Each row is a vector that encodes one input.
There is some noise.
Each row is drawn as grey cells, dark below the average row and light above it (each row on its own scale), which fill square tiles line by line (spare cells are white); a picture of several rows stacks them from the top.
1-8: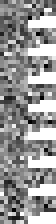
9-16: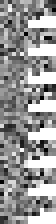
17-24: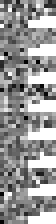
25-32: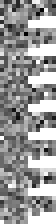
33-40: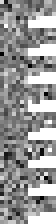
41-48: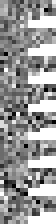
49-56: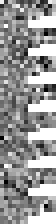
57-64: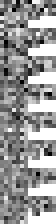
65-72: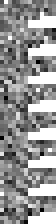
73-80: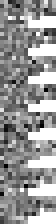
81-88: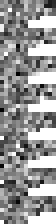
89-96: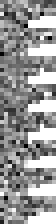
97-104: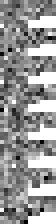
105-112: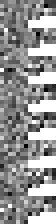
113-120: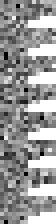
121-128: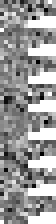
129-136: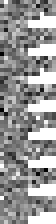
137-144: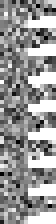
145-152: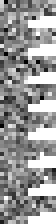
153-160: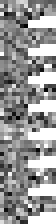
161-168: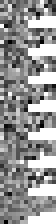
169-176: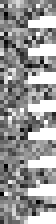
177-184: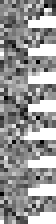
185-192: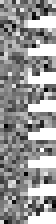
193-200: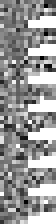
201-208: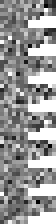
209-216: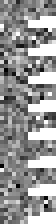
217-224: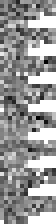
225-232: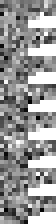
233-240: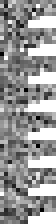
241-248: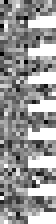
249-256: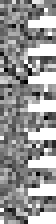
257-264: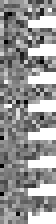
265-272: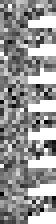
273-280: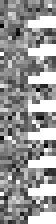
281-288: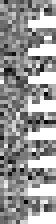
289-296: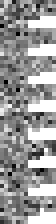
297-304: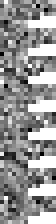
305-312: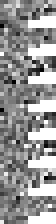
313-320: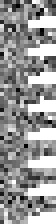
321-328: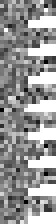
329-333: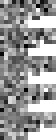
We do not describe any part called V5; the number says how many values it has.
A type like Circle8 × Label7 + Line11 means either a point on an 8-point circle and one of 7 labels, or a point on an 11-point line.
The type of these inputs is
Bool × (Tree10 + Unit) × V5 + List2(Line9).
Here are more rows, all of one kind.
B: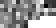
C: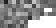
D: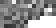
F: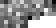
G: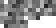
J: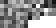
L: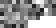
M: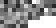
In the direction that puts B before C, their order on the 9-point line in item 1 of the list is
F, B, J, G, D, C, L, M.
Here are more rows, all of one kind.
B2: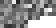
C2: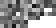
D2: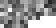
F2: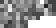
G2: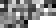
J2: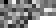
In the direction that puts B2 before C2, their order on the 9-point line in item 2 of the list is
F2, B2, J2, C2, G2, D2.
